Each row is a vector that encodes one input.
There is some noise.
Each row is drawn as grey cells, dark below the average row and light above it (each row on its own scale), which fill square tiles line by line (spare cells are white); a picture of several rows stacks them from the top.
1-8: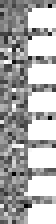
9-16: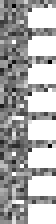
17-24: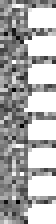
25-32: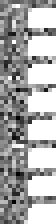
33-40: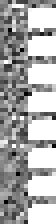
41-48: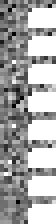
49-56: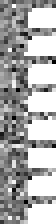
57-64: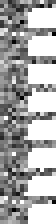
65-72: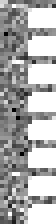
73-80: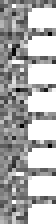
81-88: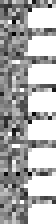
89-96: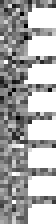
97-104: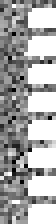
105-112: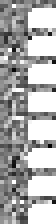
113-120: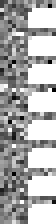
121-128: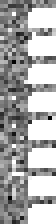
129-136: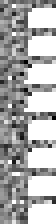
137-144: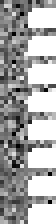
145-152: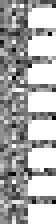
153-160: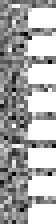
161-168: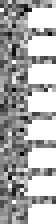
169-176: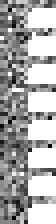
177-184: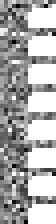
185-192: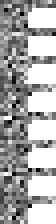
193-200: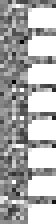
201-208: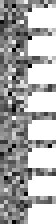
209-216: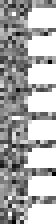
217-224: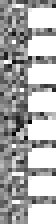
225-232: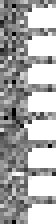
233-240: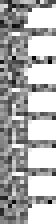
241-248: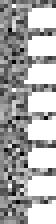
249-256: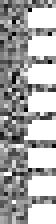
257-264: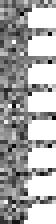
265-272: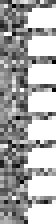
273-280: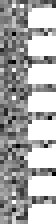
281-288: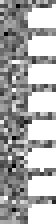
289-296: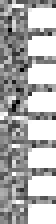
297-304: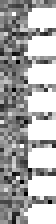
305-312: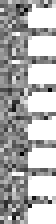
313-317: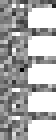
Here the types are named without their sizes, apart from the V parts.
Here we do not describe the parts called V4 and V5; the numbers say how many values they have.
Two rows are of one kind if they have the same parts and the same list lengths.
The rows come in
2 kinds.
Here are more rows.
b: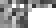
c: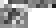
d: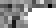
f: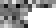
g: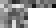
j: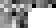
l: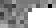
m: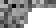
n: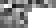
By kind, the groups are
b, c, g, j
d, f, l, m, n

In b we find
a true/false value and a value of V4.
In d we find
a label and a value of V5.
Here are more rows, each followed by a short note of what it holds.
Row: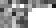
a true/false value and a value of V4
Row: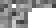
a true/false value and a value of V4
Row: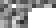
a true/false value and a value of V4
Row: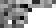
a label and a value of V5
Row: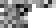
a label and a value of V5
